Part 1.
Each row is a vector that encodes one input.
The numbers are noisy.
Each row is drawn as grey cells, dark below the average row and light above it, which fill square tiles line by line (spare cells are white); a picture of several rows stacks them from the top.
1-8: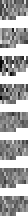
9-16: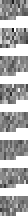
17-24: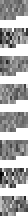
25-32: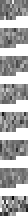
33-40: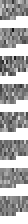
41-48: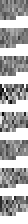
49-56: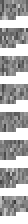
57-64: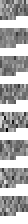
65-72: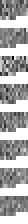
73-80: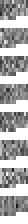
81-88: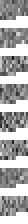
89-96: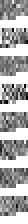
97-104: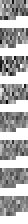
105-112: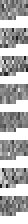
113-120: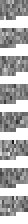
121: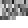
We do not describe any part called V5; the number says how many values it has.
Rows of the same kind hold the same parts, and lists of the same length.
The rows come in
3 kinds.
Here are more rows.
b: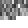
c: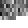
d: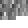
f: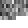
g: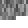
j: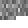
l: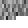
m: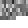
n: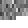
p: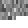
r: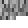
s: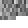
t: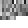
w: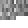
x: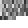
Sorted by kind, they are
b, c, d, f, l, n, r
g, j, m, s, x
p, t, w

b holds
a true/false value and a value of V5.
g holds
a node of an 11-node tree.
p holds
a fixed value.
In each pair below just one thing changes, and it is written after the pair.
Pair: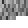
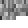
the true/false value
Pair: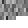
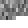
the value of V5
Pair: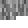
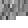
the value of V5
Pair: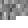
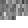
the value of V5
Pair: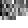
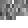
the value of V5
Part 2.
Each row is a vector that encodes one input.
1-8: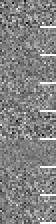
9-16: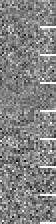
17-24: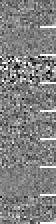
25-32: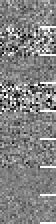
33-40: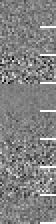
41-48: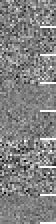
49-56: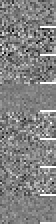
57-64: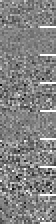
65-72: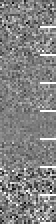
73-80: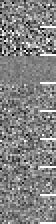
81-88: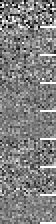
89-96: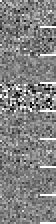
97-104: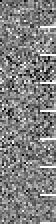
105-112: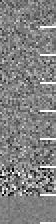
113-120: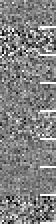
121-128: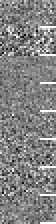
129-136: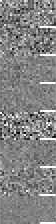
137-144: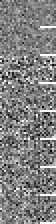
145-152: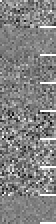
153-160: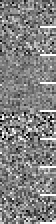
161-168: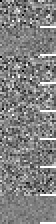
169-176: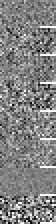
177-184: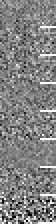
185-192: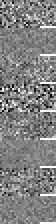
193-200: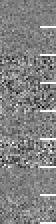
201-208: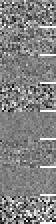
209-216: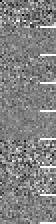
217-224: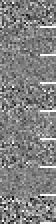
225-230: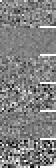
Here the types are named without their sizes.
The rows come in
2 kinds.
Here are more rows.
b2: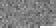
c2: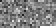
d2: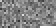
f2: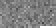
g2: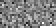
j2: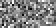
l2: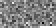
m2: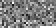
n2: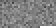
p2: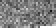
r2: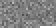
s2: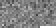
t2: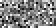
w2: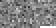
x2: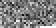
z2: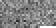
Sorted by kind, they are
b2, d2, g2, l2, p2, r2, t2, w2, x2, z2
c2, f2, j2, m2, n2, s2

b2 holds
a node of each of two trees.
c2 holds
a node of each of three trees.
